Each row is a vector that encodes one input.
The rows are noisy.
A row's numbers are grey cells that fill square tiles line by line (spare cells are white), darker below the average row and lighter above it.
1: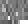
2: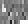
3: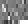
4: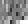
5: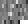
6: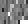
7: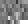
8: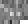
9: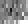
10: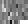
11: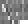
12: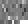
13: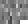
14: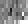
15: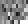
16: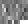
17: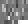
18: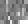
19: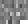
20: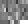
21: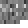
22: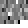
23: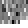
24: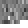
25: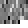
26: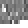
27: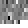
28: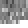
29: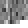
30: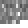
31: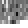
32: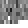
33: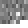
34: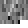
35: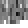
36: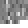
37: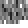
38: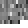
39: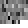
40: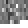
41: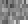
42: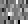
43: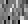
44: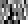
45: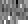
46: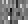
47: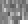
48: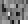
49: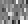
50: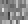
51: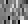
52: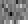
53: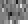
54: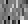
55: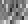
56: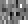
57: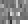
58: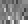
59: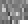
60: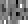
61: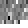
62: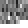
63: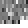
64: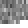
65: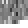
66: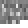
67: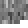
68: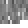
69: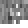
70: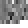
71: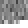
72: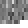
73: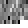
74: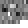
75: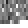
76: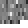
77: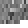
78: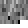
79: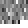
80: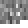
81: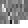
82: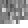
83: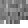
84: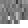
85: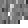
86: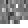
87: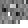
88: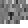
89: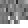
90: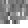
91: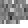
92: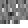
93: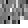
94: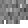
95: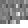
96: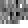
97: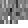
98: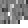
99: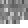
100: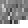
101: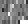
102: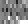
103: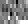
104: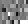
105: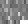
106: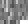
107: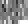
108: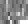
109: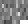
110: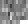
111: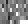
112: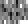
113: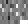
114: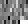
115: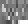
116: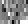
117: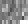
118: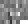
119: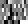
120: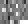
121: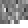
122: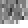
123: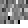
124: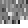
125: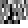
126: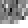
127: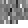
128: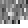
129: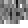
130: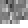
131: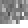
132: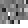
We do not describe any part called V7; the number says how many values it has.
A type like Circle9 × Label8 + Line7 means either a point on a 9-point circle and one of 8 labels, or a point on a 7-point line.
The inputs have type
List2(Bool × V7).
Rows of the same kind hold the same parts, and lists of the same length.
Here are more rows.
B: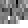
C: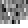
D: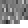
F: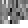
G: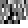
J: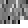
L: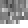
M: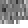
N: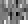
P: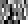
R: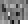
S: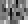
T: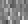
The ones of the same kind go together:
B, D, F, L, M, N, S, T
C, J, R
G, P

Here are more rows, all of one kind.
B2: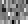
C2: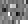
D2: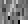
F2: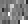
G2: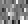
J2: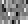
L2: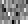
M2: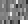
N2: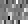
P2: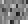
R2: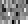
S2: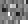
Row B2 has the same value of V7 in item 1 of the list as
G2, J2, L2 and R2.
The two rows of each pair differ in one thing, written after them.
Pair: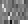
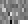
the value of V7 in item 2 of the list
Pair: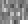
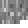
the true/false value in item 2 of the list
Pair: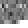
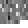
the true/false value in item 1 of the list
